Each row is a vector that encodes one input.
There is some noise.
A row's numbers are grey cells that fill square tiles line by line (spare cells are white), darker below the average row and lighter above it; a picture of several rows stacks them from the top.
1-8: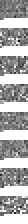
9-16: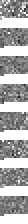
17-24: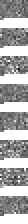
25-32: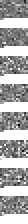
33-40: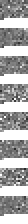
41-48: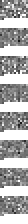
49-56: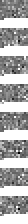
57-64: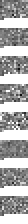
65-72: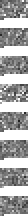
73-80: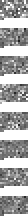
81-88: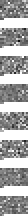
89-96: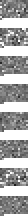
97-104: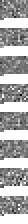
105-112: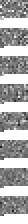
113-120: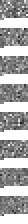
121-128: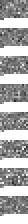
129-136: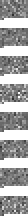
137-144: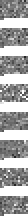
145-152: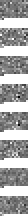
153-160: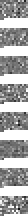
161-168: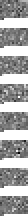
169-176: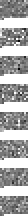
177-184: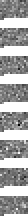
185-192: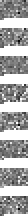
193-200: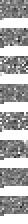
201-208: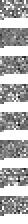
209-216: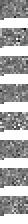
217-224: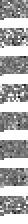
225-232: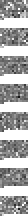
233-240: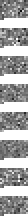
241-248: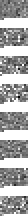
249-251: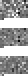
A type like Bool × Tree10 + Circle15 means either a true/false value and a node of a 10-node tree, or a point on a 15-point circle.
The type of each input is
(Label4 + Line12) × Label10.
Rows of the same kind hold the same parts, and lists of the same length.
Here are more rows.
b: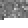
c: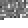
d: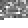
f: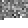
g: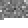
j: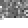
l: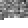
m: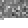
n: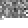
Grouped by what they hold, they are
b, c, f, g, l, m
d, j, n

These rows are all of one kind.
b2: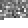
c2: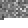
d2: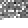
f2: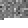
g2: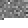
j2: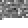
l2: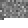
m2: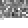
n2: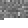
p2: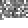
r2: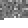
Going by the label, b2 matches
d2, l2 and n2.
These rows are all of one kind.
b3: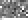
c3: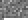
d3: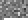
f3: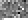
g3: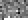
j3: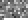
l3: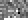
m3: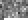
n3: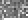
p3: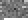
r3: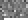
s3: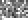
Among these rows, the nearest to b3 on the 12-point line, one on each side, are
l3 and m3.
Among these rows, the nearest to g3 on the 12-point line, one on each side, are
n3 and p3.
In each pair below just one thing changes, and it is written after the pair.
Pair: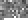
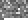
the label
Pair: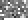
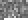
the label
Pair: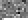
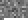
the label
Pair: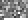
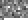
the label
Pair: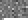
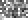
the place on the 12-point line
